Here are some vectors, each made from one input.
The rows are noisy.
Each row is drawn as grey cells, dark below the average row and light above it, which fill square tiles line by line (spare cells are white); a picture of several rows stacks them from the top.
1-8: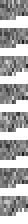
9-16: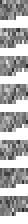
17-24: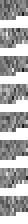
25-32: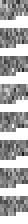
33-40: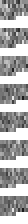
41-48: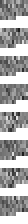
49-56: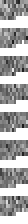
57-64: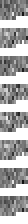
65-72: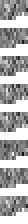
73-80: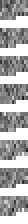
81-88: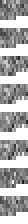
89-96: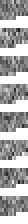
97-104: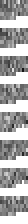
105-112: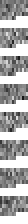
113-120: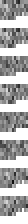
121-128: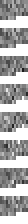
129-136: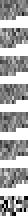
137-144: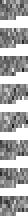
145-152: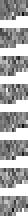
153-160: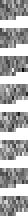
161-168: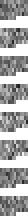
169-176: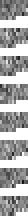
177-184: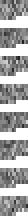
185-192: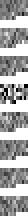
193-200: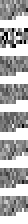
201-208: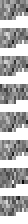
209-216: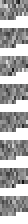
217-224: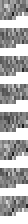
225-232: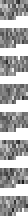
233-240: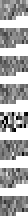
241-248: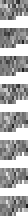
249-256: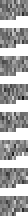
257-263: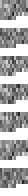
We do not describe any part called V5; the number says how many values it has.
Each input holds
a list of up to two items, each a true/false value and a value of V5.
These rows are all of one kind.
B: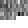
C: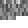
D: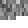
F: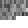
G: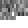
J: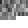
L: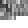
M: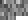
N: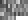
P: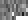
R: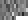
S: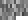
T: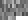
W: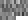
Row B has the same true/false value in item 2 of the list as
G, P, R and W.
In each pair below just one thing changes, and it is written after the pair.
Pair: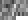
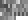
the true/false value in item 1 of the list
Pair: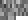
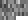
the true/false value in item 2 of the list
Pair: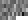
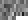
the value of V5 in item 2 of the list
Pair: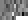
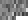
the true/false value in item 2 of the list
